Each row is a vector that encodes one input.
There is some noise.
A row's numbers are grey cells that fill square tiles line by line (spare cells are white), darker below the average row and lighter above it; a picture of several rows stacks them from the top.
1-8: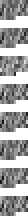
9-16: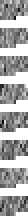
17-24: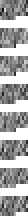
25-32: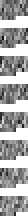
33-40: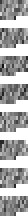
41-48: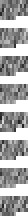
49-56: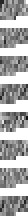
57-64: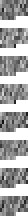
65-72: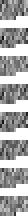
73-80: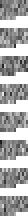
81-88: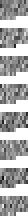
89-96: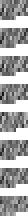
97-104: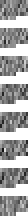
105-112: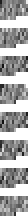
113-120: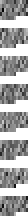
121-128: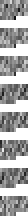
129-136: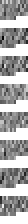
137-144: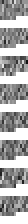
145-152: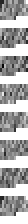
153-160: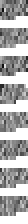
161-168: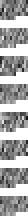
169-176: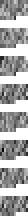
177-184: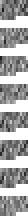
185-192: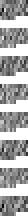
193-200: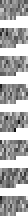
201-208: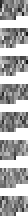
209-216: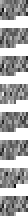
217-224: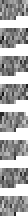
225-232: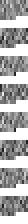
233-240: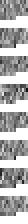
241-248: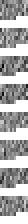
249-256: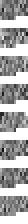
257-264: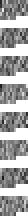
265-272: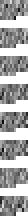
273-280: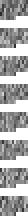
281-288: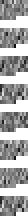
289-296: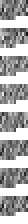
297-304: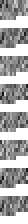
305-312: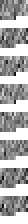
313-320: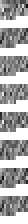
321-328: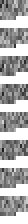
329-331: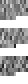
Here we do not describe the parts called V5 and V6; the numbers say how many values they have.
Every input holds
either a fixed value, or one of 12 labels and a true/false value, or a value of V5 and a value of V6.
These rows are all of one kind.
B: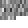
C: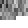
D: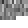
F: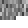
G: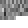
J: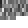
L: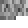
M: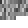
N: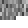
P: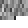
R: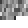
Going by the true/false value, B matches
G, J and M.
